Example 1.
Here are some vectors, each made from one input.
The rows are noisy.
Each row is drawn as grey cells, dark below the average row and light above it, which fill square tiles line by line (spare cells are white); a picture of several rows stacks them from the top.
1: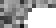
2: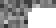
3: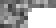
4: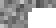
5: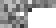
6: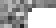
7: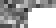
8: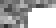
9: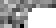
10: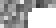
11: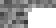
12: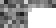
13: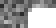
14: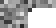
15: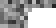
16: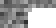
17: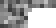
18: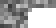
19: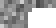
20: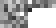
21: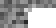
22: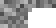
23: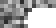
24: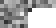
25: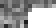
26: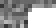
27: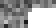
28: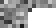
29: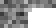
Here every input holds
a point on a 6-point line.
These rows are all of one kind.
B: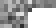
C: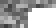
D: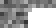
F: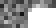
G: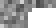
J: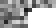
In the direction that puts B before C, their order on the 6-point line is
J, B, G, D, F, C.
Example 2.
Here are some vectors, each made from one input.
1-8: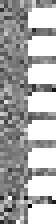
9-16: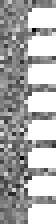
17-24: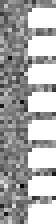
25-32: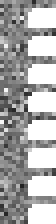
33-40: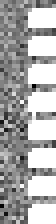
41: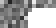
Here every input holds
a point on a 7-point line.
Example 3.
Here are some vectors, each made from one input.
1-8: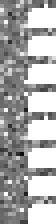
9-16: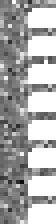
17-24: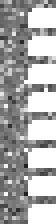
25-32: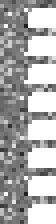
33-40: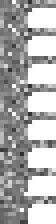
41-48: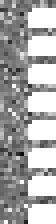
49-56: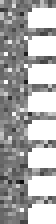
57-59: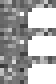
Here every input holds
one of 9 labels.
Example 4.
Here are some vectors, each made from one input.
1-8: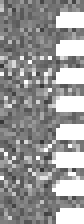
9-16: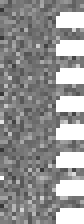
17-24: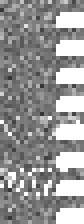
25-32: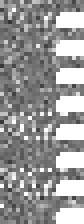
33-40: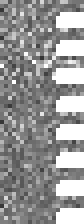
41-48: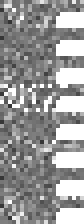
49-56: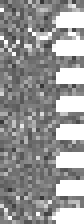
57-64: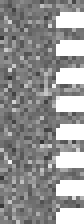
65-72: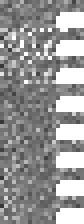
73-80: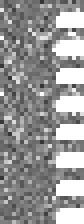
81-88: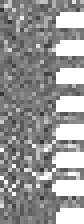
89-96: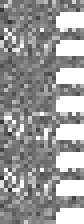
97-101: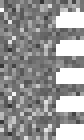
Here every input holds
a point on a 14-point circle.
